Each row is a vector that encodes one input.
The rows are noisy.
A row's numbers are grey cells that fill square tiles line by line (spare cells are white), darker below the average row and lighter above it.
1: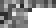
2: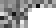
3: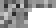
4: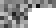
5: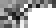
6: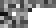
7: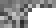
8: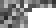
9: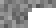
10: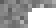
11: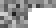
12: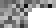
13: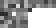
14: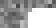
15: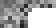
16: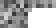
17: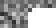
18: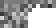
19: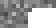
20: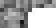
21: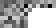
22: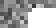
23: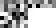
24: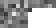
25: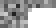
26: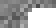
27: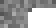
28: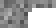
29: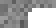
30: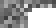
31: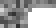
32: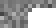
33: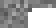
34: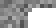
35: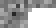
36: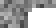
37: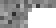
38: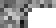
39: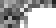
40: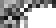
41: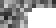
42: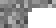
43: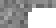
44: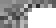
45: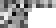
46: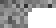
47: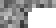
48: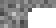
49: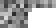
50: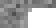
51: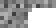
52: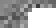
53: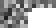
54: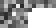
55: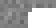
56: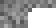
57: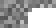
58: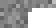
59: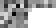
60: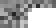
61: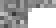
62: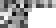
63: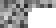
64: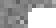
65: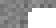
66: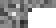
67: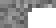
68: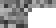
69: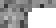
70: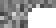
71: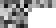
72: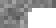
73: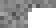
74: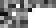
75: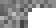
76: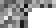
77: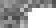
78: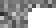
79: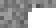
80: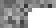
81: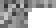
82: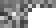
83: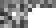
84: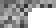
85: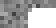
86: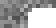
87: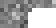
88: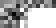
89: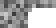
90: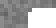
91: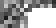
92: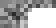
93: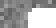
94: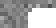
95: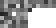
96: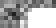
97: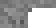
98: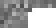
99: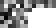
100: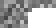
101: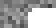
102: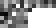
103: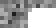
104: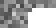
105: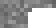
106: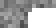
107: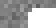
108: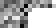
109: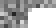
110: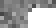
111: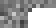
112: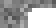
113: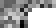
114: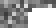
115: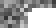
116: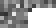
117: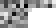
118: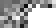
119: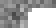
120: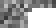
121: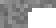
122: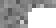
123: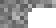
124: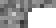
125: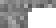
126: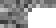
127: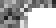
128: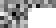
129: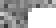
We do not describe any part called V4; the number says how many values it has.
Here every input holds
a list of up to three items, each a true/false value and a value of V4.
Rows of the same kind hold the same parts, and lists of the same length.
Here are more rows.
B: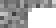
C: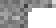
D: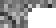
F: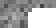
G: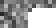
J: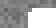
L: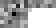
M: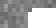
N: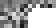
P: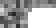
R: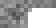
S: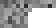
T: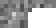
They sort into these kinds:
B, C
D, G, J, L, M, S
F, N, R, T
P

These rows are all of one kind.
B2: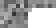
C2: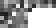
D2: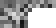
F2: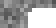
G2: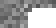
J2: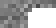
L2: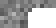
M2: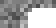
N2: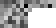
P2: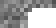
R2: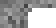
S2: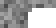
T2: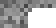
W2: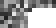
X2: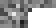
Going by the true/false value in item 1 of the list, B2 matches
C2, F2, L2 and S2.
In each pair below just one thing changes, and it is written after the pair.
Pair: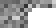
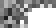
the value of V4 in item 1 of the list
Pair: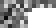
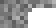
the value of V4 in item 1 of the list
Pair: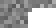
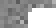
the true/false value in item 1 of the list
